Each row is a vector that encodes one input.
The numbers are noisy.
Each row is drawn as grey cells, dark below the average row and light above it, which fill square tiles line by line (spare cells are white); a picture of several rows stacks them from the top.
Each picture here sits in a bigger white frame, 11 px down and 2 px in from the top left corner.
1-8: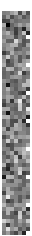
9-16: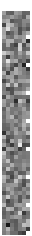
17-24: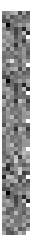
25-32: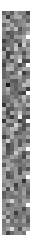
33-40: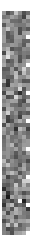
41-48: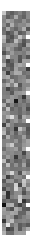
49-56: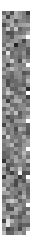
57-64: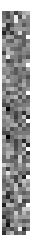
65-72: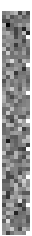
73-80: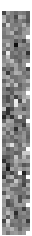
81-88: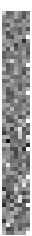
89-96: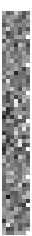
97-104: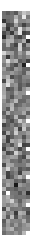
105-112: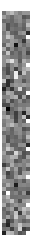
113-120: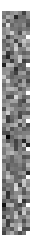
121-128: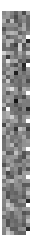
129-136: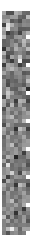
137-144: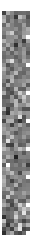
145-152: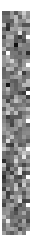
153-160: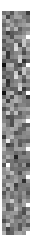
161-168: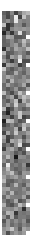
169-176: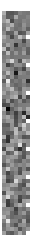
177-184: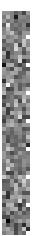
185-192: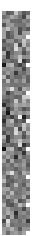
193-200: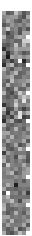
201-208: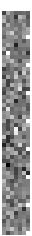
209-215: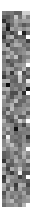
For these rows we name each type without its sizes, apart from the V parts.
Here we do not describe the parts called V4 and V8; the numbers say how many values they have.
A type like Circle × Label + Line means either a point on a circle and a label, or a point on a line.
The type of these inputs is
Bool × (Circle + Unit) × V4 + Line + V8.
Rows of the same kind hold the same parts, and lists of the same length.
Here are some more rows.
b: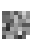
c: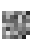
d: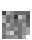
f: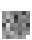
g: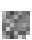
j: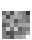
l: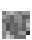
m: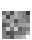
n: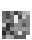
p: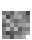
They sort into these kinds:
b, n
c, l
d, j, m, p
f, g

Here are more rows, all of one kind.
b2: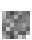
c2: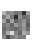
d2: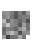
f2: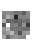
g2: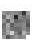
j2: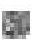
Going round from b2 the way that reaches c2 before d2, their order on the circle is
b2, j2, f2, g2, c2, d2.
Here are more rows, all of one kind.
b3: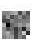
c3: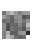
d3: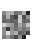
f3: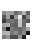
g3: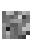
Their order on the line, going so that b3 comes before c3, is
b3, c3, g3, f3, d3.
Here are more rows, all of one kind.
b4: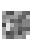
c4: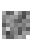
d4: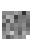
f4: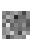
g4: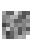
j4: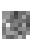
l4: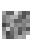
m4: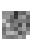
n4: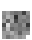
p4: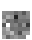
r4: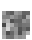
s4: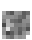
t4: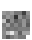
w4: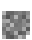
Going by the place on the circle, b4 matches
n4, p4, r4 and s4.
